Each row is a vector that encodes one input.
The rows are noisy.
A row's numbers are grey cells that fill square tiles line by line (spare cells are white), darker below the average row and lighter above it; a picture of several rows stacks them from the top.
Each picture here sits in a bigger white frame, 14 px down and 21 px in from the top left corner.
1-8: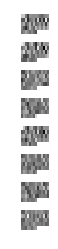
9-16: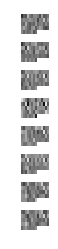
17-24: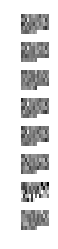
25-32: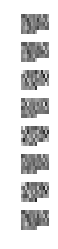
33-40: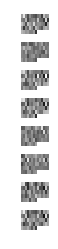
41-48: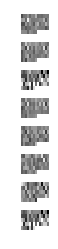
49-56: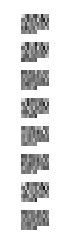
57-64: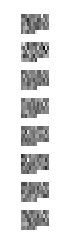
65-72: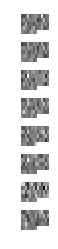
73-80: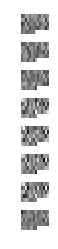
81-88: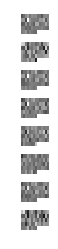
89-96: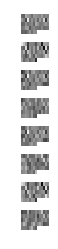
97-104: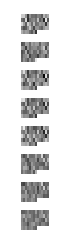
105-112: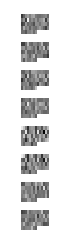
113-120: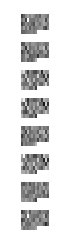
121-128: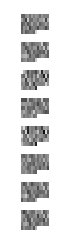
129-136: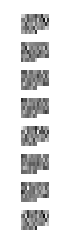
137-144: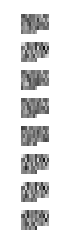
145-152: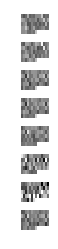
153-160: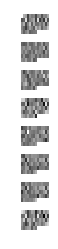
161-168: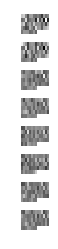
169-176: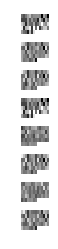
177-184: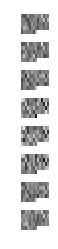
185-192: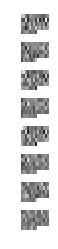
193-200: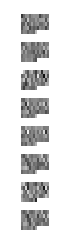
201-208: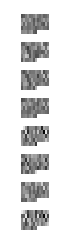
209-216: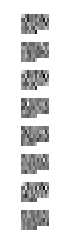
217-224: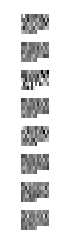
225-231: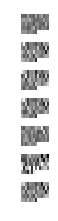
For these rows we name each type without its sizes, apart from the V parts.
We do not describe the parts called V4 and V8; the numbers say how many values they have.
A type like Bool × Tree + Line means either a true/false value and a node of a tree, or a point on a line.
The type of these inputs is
Bool × V4 × V8 + Tree × Tree + Unit.
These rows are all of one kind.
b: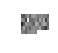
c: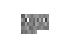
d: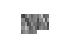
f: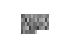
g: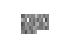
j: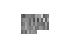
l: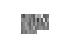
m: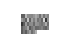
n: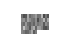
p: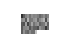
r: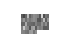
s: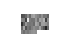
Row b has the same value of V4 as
n, r and s.
